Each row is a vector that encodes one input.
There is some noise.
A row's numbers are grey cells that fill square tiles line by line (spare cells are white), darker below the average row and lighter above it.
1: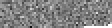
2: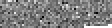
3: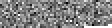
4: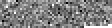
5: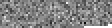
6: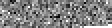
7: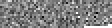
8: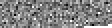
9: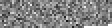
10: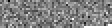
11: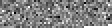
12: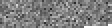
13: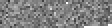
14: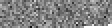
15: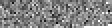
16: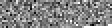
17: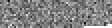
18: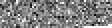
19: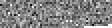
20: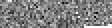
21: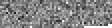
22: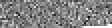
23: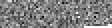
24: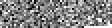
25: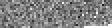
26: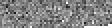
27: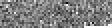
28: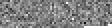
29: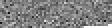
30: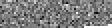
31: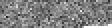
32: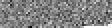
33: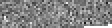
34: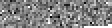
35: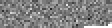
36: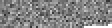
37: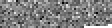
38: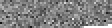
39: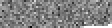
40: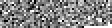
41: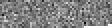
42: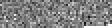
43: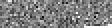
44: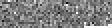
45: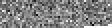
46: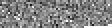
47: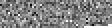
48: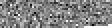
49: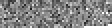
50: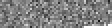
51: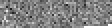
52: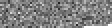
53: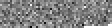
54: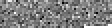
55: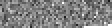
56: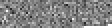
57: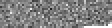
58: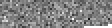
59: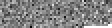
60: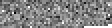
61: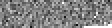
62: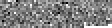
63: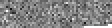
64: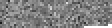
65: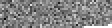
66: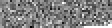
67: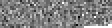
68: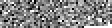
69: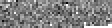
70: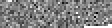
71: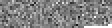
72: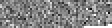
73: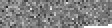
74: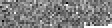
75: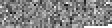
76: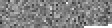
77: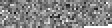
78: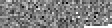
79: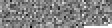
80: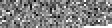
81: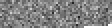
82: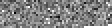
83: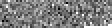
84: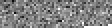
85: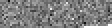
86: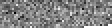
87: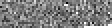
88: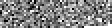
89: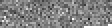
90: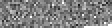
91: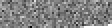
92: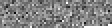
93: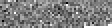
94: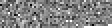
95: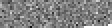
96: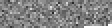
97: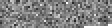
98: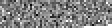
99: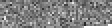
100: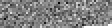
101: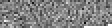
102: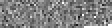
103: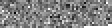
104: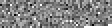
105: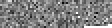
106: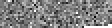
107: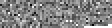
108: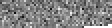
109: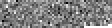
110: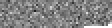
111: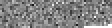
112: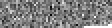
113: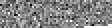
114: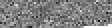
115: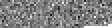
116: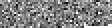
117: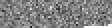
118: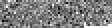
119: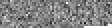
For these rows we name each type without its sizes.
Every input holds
a list of points on a line.
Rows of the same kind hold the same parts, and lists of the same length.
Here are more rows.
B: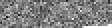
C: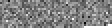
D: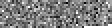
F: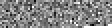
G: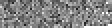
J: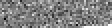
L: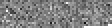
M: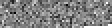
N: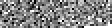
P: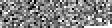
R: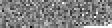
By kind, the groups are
B, F
C, G, J, L, M, R
D
N, P

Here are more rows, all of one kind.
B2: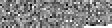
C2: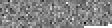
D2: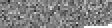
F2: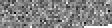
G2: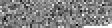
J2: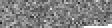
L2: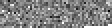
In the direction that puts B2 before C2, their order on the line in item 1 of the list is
B2, L2, F2, C2, J2, D2, G2.
